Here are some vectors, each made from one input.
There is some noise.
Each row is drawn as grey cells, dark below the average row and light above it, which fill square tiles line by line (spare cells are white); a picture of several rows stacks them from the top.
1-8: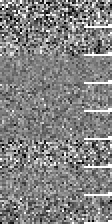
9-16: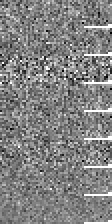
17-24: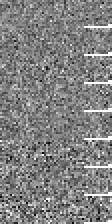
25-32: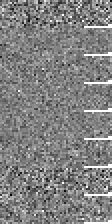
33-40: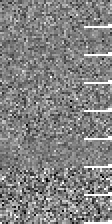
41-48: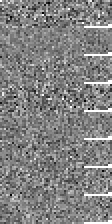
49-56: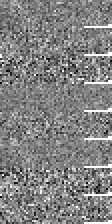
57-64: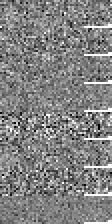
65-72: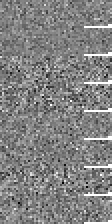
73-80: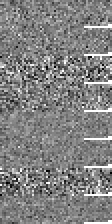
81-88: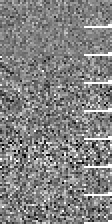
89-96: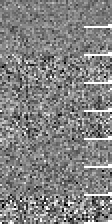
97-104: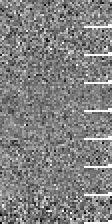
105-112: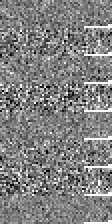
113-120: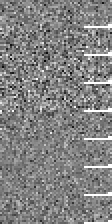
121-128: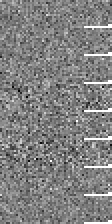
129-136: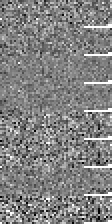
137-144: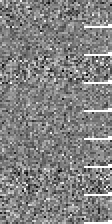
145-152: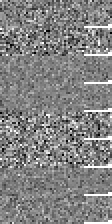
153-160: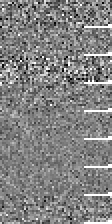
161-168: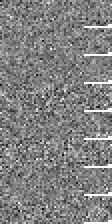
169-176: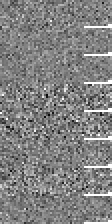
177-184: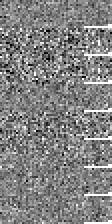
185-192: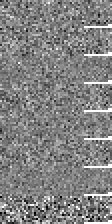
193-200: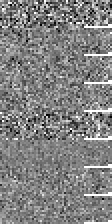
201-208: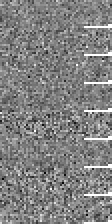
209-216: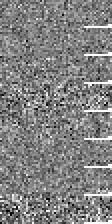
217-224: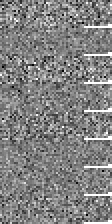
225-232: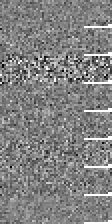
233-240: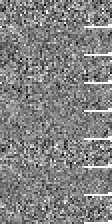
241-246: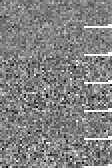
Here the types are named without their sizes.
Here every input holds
a point on a line, together with either a label, or a point on a line and a true/false value.
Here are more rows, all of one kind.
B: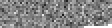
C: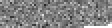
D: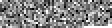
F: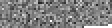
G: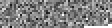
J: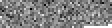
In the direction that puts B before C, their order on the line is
D, F, B, J, C, G.
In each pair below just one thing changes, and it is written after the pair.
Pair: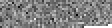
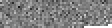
the place on the line
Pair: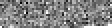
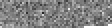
the label
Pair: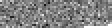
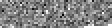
the place on the line
